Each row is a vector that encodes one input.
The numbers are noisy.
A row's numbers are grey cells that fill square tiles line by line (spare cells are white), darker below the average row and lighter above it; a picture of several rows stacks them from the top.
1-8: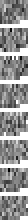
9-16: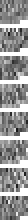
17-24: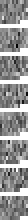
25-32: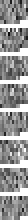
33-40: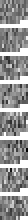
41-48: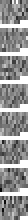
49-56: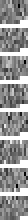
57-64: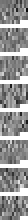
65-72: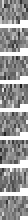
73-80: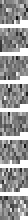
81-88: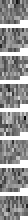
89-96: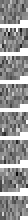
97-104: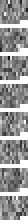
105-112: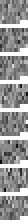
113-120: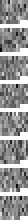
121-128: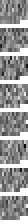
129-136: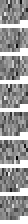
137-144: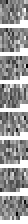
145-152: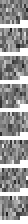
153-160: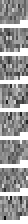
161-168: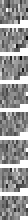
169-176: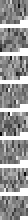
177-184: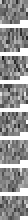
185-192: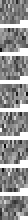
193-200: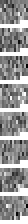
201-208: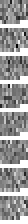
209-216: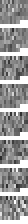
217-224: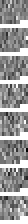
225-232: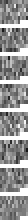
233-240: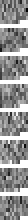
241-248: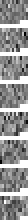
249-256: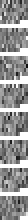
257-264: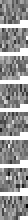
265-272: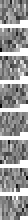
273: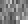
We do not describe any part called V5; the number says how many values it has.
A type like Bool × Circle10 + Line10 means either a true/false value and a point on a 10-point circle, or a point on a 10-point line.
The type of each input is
(Label4 + Line10) × Line9 + Line7 × (Tree11 + V5).
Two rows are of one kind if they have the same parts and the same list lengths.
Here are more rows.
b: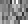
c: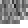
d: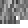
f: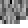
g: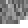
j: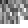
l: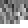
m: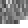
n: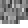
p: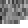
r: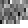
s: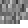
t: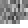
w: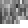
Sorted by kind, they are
b, f, n
c, d, g, m, p, s
j, l
r, t, w

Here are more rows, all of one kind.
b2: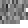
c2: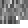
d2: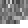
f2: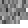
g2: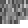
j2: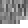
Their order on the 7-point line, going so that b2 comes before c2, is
d2, g2, b2, f2, j2, c2.
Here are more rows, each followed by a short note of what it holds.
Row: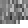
one of 4 labels and a point on a 9-point line
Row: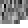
a point on a 7-point line and a value of V5
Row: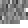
a point on a 7-point line and a node of an 11-node tree
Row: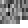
a point on a 9-point line and a point on a 10-point line
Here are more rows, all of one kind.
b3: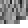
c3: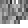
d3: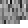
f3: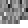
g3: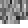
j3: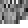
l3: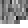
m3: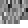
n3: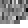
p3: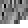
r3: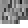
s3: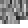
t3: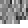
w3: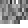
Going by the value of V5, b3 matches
d3, g3, s3 and t3.
